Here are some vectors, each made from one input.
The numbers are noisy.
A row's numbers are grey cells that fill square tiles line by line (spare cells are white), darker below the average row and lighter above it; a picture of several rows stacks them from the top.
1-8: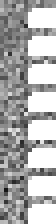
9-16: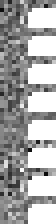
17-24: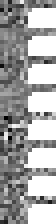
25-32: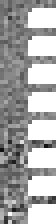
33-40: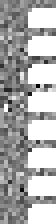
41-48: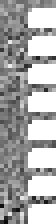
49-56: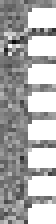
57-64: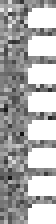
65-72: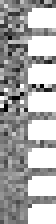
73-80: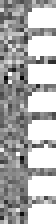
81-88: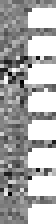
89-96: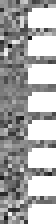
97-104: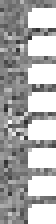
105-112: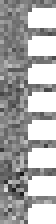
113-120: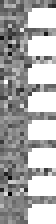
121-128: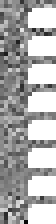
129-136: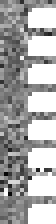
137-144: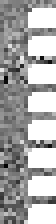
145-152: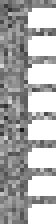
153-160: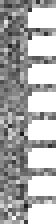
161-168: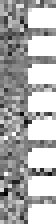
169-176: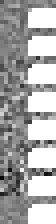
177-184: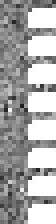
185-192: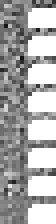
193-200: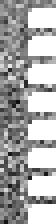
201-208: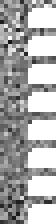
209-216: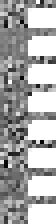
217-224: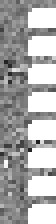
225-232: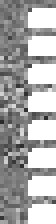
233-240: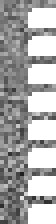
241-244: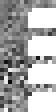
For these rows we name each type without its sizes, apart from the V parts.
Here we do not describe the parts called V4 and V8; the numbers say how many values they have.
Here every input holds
a point on a circle, a true/false value and a value of V8, together with either a node of a tree, or a value of V4.
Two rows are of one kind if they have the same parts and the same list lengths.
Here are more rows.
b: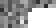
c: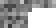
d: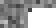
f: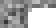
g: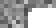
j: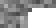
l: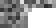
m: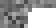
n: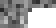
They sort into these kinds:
b, c, g, l, m, n
d, f, j

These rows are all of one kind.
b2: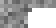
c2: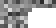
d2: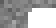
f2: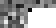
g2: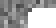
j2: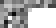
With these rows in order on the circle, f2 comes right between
b2 and g2.
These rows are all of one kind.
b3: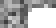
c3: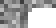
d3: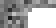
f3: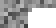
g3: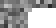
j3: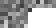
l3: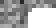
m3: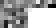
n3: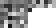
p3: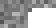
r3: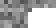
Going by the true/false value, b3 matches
f3, m3 and r3.
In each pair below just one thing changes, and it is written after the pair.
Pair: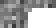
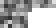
the node of the tree
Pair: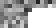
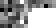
the true/false value
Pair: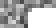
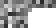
the place on the circle
